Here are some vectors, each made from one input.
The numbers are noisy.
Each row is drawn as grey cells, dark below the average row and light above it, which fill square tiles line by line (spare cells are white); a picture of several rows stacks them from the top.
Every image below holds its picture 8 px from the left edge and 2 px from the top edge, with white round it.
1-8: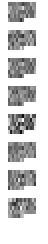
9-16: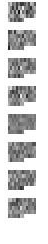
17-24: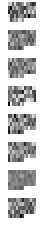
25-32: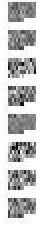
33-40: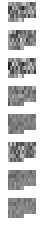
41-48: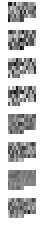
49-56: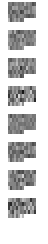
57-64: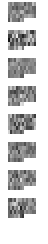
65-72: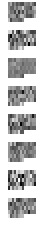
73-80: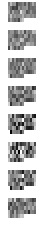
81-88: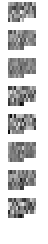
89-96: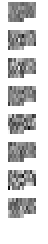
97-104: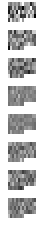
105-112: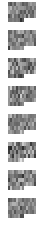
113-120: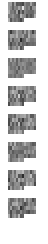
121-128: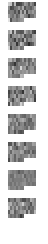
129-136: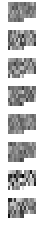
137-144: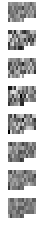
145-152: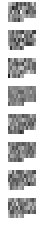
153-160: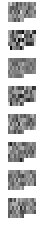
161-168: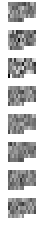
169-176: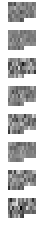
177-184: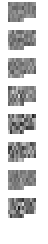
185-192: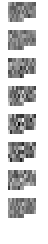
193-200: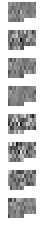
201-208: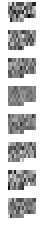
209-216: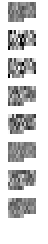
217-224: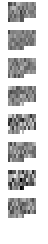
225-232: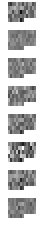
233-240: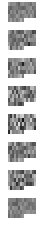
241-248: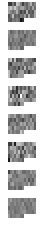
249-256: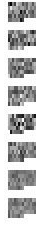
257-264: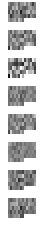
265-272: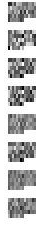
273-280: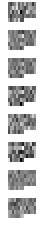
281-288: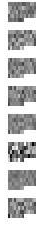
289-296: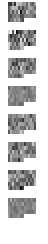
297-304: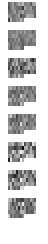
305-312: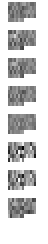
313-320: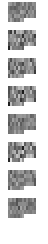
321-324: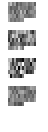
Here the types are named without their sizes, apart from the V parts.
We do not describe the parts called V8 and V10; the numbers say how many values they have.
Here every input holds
a value of V10, together with either a node of a tree and a value of V8, or a list of points on a circle.
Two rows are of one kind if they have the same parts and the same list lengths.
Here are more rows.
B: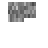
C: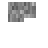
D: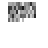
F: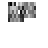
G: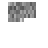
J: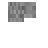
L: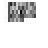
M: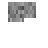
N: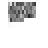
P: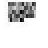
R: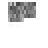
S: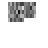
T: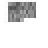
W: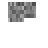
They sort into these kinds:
B, M, N, P, S
C, D, G, J
F, R, T, W
L

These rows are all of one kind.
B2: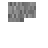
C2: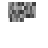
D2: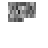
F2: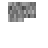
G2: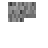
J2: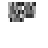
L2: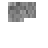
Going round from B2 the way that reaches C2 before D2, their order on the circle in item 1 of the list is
B2, C2, D2, G2, F2, J2, L2.
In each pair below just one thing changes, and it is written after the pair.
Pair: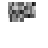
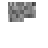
the value of V10
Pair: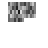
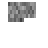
the value of V8
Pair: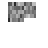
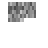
the value of V10
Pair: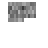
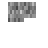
the value of V8
